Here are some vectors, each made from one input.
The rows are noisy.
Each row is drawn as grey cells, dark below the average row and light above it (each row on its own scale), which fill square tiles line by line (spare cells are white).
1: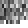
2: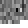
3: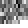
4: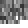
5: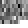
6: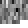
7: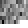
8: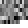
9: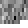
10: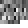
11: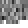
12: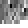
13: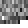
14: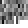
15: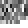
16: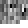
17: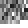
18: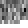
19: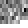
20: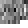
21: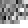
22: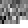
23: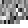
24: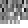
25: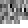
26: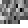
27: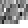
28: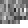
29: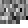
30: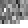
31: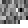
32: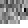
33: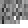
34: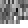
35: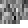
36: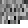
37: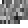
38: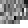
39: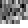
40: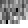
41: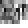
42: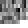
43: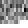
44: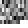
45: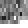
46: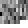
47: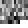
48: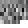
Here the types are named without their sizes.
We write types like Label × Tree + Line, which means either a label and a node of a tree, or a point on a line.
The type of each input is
Line.
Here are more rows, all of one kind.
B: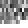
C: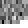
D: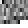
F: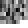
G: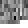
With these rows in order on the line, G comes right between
D and F.
